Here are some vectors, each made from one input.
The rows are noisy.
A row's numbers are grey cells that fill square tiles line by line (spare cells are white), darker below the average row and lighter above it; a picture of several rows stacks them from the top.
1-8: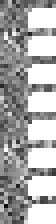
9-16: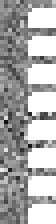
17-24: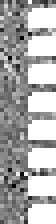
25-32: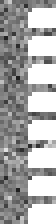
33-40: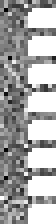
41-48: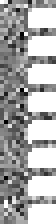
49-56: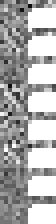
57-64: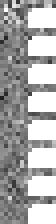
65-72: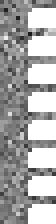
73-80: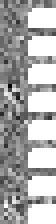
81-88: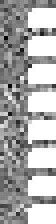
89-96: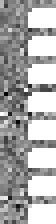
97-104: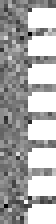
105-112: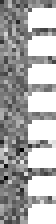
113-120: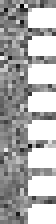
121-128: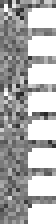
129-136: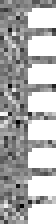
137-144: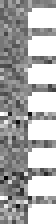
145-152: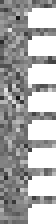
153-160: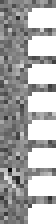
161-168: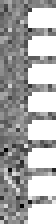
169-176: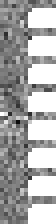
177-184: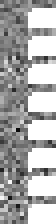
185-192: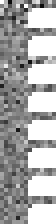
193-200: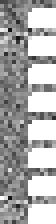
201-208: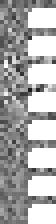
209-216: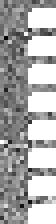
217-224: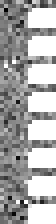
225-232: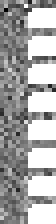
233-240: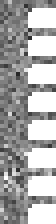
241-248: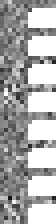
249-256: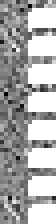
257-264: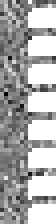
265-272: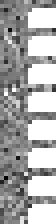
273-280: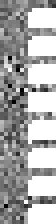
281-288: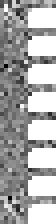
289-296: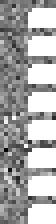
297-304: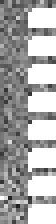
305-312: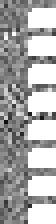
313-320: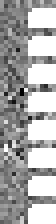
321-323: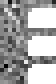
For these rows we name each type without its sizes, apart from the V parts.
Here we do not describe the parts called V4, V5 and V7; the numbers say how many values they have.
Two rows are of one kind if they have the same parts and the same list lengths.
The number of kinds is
3.
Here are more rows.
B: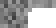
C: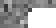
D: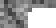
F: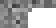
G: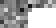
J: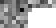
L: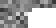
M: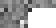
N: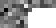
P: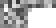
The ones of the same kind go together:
B, C, D, F, L, M
G, J, P
N

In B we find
a point on a circle, a point on a line and a value of V7.
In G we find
a point on a line and a value of V5.
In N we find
a true/false value and a value of V4.
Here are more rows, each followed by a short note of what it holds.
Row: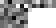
a true/false value and a value of V4
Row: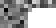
a true/false value and a value of V4
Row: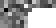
a true/false value and a value of V4
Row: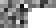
a true/false value and a value of V4
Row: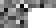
a true/false value and a value of V4
